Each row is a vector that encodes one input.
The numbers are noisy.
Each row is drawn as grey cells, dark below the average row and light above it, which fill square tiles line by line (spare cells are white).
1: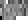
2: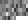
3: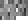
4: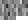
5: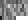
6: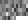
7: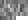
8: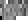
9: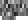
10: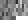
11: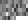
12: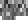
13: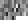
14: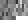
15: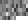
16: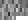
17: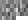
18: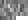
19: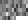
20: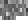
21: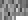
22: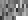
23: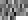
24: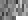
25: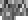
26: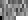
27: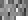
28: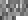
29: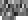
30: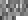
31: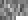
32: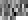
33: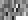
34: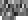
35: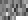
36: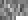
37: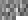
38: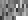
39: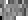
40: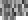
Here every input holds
a point on a 4-point line, together with either a point on a 6-point circle, or a fixed value.
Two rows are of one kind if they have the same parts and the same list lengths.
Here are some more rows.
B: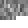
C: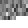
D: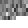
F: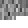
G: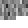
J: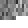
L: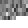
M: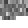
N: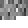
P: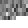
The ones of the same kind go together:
B, F, G, J, N
C, D, L, M, P

